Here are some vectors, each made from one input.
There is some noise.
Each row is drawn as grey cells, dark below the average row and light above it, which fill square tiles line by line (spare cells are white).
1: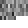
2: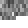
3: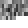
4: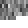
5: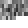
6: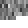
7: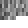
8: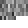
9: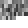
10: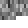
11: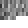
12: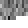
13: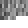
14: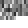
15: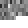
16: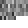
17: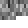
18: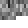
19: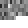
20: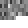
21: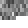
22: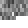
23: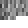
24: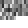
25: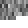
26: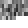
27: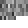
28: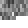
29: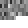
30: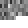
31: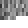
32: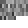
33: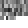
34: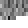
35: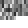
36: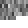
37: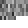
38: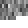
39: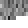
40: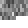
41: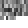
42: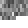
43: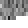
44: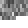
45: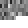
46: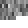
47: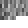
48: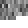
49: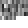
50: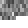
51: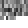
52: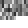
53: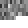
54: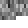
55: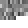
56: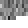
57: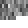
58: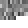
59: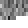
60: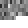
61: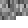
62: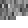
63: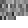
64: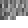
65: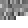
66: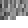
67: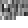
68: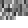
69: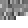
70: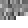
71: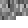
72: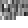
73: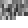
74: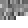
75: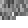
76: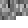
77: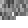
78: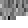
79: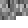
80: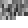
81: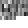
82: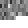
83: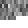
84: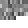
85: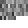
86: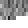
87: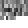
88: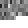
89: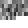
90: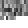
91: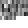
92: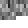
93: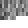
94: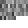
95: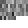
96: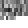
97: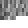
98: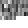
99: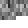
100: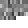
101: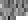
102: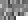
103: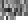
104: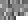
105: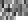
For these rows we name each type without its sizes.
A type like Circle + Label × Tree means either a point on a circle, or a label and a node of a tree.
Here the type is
Bool × Bool × Bool + Line.
